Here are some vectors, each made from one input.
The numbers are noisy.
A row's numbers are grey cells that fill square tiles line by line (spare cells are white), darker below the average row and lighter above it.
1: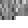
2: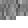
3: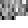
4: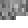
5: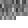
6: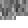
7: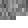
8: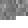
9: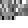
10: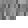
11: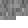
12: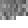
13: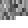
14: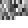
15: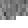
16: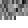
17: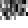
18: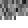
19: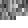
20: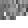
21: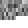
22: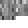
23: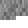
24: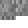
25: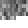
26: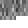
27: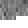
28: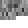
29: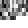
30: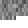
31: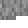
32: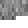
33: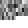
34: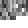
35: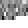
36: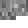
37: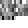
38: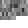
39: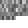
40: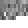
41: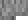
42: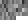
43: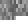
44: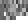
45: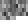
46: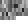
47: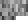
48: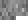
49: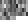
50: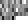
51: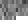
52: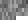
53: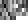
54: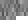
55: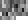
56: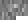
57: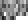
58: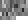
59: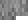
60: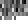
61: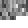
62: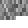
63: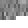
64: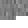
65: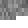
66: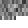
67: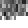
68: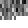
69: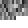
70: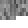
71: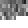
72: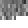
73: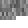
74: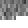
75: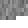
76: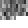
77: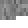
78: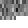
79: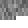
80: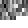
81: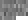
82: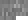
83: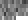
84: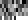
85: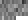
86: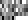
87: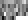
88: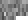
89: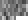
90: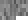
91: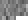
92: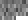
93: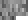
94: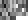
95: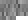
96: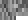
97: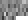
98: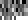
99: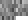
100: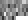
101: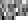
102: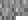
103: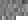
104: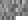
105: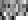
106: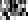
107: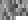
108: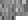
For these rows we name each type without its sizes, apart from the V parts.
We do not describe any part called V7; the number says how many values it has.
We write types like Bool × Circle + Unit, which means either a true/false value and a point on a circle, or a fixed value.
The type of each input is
(Bool × Bool × Bool + Unit) × V7 + Tree.
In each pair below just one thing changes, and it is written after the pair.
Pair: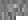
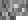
one of the three true/false values
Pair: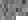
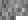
one of the three true/false values
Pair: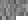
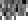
one of the three true/false values
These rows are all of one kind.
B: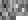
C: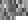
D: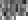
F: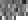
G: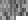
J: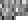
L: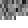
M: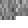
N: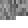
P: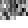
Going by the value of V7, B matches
L and P.
